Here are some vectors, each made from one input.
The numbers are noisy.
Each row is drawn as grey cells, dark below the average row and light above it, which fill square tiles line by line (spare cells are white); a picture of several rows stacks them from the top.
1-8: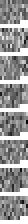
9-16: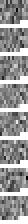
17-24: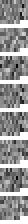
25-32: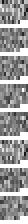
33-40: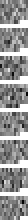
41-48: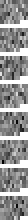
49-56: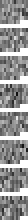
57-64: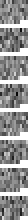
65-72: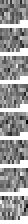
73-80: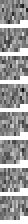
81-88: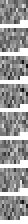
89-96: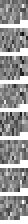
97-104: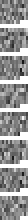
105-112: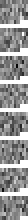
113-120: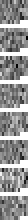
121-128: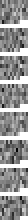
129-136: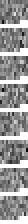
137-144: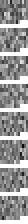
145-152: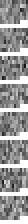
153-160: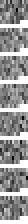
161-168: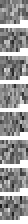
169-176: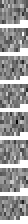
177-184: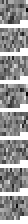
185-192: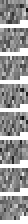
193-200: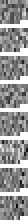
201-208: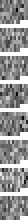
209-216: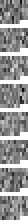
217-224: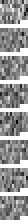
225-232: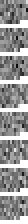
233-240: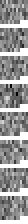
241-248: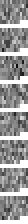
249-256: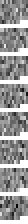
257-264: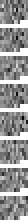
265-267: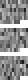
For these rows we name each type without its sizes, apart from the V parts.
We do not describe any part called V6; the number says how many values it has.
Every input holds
either a label and two values of V6, or a list of points on a line.
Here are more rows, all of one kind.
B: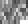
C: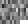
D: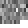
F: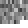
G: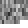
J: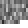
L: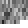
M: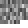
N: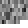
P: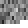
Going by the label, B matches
G, J, L and N.
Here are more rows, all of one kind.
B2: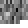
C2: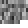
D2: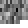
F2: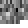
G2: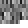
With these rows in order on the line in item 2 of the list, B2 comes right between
C2 and G2.
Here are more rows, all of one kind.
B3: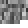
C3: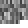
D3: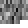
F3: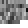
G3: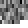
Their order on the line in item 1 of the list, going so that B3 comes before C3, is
F3, B3, C3, G3, D3.
